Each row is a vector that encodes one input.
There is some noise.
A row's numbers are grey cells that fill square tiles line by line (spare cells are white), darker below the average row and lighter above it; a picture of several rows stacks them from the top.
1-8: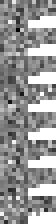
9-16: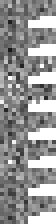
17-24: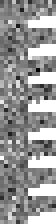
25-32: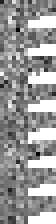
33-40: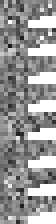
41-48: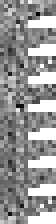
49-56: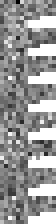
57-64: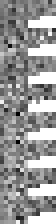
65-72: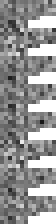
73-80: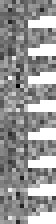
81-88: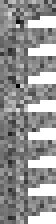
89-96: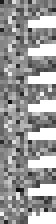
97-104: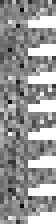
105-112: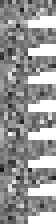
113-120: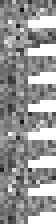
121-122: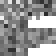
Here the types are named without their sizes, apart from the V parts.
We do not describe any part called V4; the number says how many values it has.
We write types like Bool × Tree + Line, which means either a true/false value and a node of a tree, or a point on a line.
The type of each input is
Bool × Circle + Unit + V4 × V4.
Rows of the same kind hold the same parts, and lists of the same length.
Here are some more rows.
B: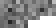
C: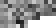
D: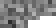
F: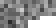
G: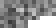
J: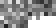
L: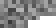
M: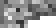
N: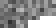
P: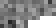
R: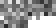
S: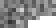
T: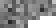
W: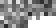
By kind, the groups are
B, D, F, G, L, N, P, S, T
C, M
J, R, W

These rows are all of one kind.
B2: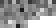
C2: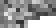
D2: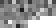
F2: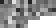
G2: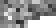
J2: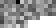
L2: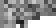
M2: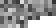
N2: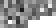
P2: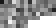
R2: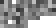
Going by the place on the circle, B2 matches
D2 and J2.
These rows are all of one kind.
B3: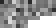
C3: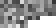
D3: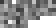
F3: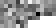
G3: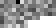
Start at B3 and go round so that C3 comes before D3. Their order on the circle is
B3, G3, C3, F3, D3.
